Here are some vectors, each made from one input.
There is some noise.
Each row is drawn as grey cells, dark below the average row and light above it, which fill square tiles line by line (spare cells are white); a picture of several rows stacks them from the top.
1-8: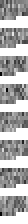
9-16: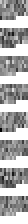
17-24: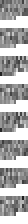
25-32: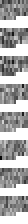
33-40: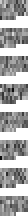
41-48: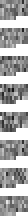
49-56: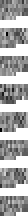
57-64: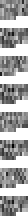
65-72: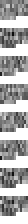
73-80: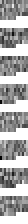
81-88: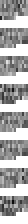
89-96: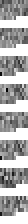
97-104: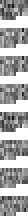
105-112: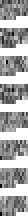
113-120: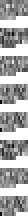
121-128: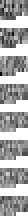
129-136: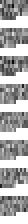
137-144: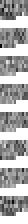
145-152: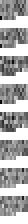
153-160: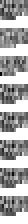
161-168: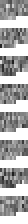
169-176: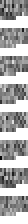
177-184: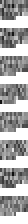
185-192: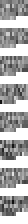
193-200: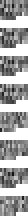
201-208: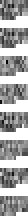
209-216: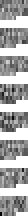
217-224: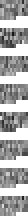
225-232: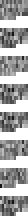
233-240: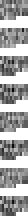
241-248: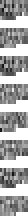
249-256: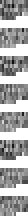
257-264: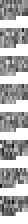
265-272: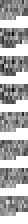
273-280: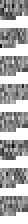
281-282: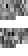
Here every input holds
either a point on a 10-point line, or a point on a 16-point line, or a node of an 18-node tree.
